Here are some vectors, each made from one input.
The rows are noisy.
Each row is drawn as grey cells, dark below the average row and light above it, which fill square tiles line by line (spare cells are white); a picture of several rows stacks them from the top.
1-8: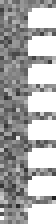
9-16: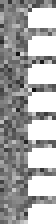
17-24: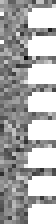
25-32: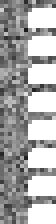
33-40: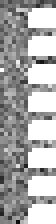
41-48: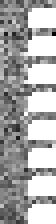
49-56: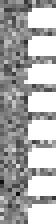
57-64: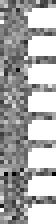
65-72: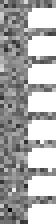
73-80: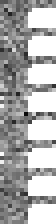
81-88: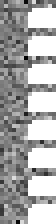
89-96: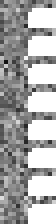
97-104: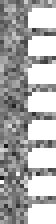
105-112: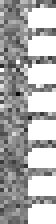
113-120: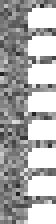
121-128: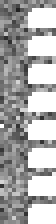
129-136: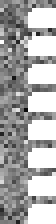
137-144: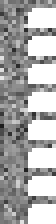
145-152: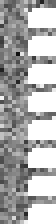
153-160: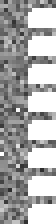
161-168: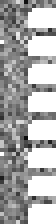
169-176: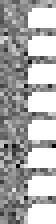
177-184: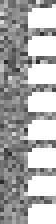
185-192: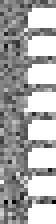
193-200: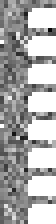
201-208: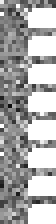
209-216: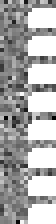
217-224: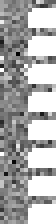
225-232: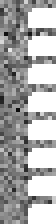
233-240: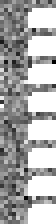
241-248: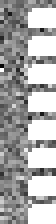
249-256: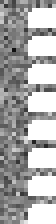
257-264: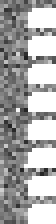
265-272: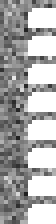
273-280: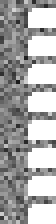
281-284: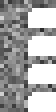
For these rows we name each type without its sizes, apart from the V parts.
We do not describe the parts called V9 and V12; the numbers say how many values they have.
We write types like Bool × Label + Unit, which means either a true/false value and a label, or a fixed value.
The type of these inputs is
(Bool × Bool × Bool × Bool + V12) × Label × V9.
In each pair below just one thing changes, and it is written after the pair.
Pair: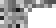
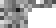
one of the four true/false values
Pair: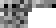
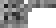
the label
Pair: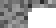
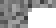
one of the four true/false values
